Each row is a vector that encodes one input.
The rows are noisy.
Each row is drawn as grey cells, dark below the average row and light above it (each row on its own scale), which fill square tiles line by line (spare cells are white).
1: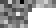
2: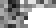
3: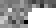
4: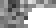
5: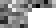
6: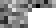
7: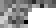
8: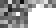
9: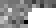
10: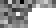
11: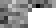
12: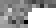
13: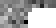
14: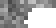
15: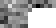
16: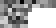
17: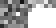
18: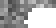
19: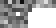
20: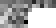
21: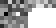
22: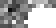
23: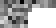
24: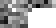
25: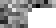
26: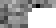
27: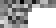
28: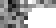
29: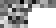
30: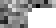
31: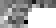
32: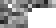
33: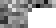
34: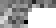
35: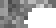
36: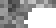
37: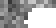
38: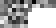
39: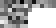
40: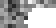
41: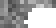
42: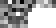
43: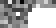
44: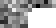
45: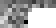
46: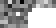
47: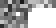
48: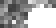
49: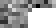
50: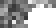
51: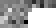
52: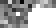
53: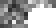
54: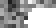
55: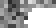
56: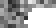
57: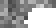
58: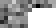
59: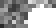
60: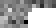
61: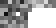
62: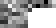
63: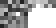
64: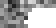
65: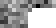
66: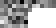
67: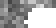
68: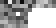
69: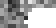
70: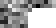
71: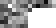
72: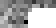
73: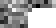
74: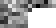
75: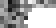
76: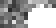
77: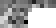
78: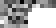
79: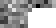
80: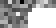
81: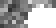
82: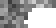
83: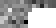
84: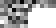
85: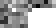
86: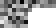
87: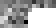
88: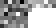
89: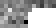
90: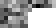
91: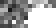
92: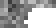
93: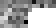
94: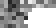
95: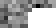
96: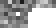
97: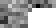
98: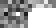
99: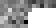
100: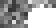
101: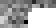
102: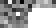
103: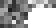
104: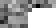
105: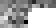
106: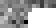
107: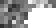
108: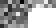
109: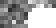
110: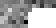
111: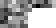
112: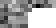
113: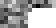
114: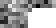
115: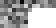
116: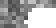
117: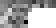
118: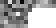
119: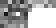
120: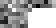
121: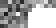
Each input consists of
either a point on a 5-point line, or a point on an 8-point line.
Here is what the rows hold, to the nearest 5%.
About 25% of them hold a point on a 5-point line. The rest hold a point on an 8-point line.
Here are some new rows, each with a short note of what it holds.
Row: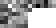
a point on a 5-point line
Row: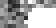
a point on an 8-point line
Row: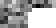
a point on a 5-point line
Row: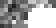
a point on an 8-point line
